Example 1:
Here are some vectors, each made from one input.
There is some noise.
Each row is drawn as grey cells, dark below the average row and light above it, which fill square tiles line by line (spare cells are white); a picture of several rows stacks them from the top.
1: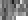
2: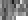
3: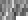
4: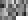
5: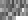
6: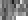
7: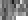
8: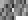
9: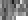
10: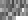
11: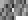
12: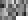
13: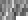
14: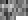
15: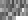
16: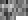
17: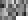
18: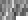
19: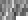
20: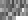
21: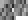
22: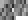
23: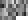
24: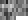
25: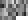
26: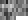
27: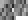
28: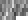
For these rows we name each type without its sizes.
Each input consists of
a point on a line.
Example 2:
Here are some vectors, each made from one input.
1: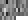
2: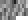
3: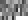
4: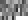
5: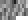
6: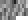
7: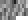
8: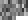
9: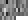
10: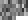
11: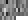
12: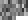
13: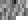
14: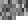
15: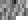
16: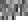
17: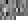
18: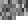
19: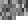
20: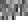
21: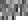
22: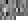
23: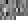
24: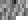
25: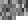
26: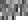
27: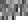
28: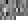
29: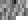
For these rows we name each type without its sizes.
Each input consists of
a label.
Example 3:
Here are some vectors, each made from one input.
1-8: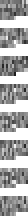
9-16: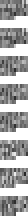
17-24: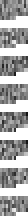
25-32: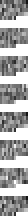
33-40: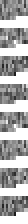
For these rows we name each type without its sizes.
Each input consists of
a point on a line.
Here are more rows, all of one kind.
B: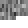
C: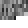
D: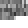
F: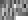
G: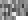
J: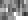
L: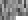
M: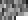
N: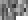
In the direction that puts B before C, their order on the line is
G, J, F, L, D, B, N, C, M.
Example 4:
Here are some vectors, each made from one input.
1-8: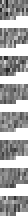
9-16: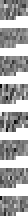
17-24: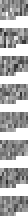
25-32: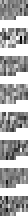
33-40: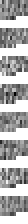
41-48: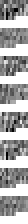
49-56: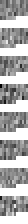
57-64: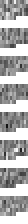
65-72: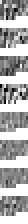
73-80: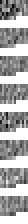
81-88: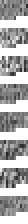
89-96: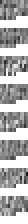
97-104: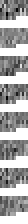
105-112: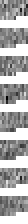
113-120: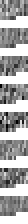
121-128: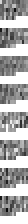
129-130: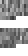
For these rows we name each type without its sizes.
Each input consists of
a label.
